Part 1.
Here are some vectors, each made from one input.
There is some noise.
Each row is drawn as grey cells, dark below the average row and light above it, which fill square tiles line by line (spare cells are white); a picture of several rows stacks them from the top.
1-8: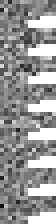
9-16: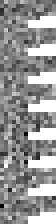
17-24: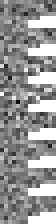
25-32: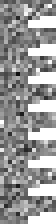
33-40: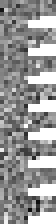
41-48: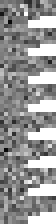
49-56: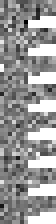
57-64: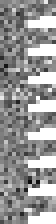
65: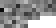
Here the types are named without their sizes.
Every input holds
a node of a tree, together with either a point on a circle, or a fixed value.
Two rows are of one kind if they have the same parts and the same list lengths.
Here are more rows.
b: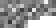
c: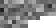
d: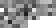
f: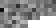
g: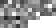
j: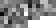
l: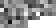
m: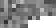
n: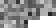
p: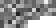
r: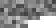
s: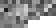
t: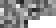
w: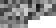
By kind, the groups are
b, d, g, j, l, n, p, s, t, w
c, f, m, r

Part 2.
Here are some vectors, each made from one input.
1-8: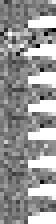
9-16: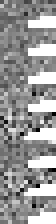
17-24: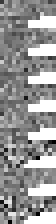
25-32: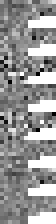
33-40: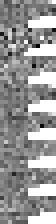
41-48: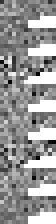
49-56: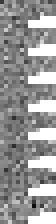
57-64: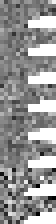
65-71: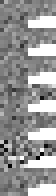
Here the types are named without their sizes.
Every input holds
a point on a line and a true/false value.
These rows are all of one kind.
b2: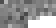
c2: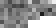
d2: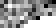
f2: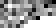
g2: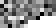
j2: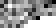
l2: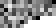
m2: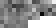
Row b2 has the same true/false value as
c2 and m2.
